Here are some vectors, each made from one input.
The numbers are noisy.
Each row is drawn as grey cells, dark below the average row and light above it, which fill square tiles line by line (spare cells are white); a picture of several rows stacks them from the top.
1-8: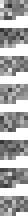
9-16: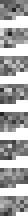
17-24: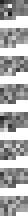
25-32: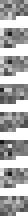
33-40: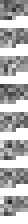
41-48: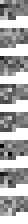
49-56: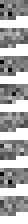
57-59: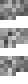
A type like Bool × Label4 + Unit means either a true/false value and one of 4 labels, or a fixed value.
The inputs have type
Bool × (Circle6 + Unit).
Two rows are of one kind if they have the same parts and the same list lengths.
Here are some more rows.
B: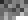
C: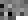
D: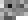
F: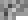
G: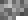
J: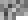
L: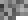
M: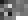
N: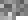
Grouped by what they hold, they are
B, C, D, F, J, L, M
G, N

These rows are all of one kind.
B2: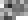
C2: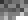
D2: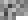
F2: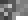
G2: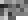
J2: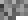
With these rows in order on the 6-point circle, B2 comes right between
D2 and F2.
